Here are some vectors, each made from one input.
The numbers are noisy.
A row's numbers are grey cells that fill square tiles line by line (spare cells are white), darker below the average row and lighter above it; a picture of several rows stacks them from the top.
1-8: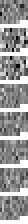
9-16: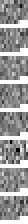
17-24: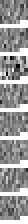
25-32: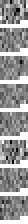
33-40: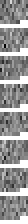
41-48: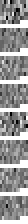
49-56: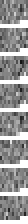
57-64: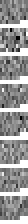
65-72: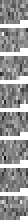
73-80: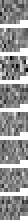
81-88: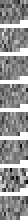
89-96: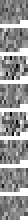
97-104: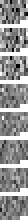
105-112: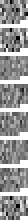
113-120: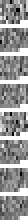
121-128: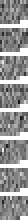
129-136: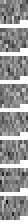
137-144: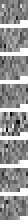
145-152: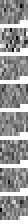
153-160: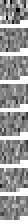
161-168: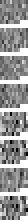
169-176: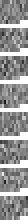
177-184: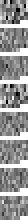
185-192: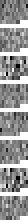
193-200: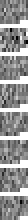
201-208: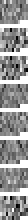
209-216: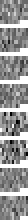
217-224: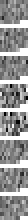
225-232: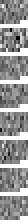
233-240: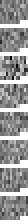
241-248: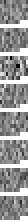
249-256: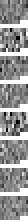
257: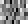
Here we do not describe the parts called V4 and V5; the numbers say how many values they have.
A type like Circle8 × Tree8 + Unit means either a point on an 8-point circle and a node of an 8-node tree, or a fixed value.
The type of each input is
(Circle8 + V5) × Line6 + V4.
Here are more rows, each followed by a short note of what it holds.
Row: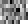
a value of V4
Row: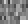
a point on an 8-point circle and a point on a 6-point line
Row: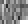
a point on an 8-point circle and a point on a 6-point line
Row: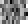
a value of V4
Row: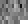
a point on a 6-point line and a value of V5
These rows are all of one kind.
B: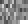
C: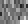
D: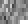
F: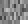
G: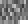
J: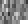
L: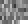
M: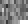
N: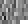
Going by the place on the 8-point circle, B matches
F and L.
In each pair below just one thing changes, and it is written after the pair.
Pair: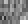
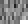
the place on the 8-point circle
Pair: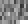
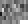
the place on the 8-point circle
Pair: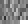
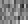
the place on the 8-point circle
